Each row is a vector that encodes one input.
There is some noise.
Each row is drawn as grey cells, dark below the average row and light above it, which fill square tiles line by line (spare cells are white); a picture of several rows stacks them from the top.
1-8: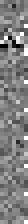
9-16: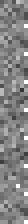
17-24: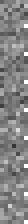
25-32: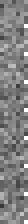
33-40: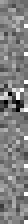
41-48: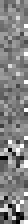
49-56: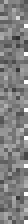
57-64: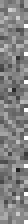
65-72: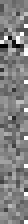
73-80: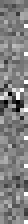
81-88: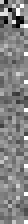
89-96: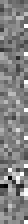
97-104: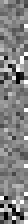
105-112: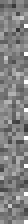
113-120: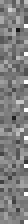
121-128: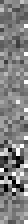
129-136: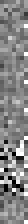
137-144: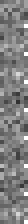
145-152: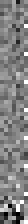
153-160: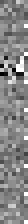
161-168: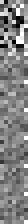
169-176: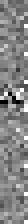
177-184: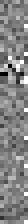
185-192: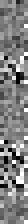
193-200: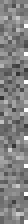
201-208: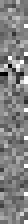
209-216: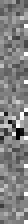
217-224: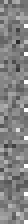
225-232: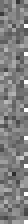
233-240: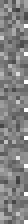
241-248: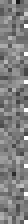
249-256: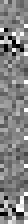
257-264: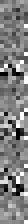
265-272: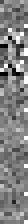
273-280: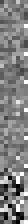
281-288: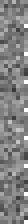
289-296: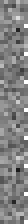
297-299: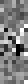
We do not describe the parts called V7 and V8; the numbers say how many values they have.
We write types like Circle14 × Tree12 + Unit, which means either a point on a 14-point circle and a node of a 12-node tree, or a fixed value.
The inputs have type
Bool × List2(Line9) × V8 + V7.
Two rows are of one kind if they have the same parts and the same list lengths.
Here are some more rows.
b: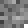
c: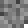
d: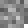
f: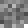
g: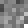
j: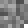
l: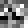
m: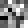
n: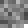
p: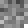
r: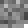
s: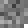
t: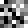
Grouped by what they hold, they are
b, s
c, d, g, j, p
f, n, r
l, m, t

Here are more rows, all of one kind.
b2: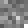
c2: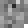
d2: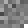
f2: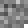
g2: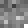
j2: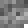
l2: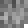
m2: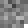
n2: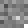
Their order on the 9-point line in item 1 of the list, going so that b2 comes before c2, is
l2, g2, j2, m2, b2, d2, f2, n2, c2.
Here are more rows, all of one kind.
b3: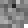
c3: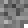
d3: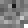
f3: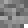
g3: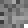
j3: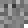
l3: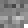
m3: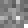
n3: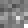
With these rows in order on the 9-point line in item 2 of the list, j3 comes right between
b3 and d3.
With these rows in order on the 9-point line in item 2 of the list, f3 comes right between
g3 and m3.
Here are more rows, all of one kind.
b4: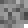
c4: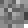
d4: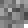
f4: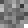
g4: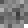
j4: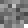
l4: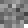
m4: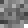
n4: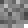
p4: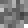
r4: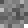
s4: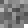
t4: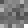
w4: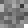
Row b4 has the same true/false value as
c4, d4 and n4.
